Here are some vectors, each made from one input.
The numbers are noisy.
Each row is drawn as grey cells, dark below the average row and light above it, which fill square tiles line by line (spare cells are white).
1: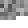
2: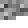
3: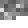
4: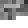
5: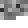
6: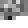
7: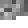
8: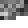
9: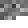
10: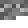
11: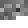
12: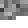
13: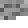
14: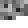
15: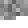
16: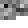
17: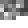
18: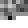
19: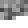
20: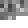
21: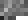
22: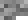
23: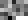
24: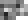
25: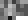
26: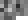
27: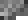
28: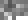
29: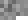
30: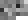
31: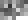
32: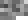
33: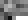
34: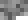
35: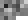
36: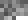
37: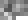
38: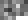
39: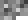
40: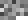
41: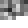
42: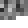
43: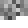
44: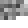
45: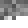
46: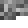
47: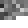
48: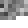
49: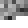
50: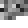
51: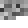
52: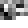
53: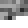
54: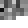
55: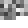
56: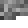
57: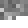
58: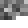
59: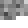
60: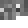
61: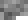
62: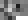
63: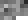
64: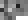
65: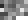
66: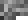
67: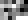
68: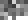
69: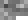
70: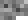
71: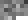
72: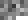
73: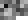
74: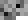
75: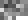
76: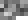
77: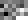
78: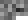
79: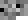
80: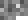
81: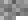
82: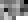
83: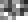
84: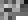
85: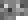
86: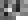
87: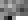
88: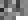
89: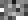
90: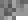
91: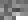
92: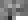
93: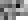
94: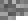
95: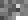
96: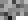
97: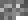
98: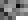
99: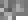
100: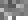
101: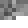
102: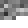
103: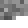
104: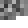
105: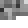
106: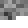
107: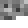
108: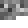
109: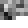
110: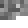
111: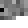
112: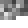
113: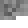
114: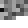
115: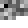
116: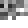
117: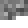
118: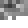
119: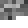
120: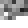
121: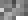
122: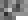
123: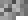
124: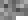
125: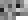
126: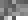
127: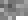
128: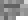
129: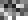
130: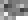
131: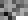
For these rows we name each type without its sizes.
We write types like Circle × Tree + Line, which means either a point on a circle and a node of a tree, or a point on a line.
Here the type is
List(Line).
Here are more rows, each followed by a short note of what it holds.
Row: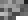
the empty list
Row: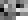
a list of two items
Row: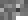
a list of two items
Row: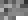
a list of two items
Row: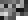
the empty list
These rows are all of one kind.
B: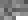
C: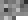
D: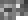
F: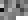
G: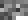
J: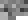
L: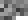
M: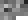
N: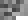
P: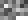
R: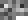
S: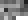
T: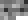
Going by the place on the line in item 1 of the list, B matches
G and T.
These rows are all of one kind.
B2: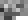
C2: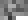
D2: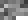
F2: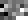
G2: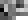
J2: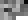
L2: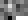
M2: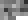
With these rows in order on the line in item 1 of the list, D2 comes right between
F2 and J2.
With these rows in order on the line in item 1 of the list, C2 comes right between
B2 and M2.
